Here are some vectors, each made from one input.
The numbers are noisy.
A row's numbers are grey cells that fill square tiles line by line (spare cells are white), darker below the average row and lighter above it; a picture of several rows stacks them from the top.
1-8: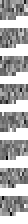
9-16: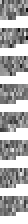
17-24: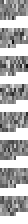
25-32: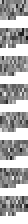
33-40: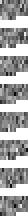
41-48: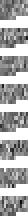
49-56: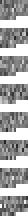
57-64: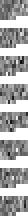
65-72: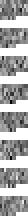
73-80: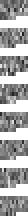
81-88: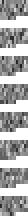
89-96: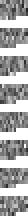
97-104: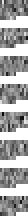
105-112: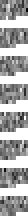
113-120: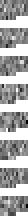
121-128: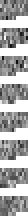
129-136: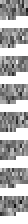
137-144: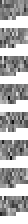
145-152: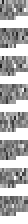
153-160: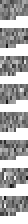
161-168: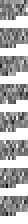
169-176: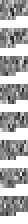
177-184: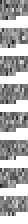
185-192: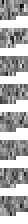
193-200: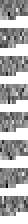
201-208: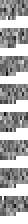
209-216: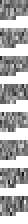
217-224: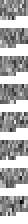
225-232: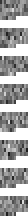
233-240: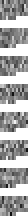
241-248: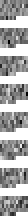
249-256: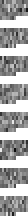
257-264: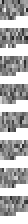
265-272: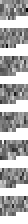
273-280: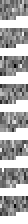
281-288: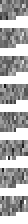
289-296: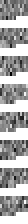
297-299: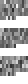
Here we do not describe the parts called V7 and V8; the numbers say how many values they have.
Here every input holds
four true/false values and a value of V8, together with either a point on each of three 10-point lines, or a value of V7.
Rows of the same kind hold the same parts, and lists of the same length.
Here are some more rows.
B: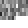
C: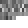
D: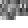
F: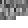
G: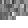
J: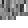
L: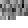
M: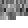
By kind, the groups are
B, D, J, L, M
C, F, G

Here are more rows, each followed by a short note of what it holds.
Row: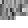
four true/false values, a value of V7 and a value of V8
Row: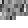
four true/false values, a value of V7 and a value of V8
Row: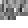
four true/false values, a value of V7 and a value of V8
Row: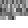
four true/false values, a value of V7 and a value of V8
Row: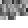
four true/false values, a value of V7 and a value of V8
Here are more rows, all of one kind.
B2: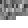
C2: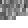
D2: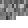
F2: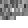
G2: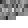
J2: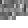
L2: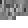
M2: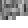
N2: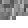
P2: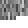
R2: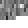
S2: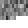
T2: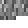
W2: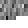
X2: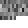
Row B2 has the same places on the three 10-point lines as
G2, R2, T2 and W2.
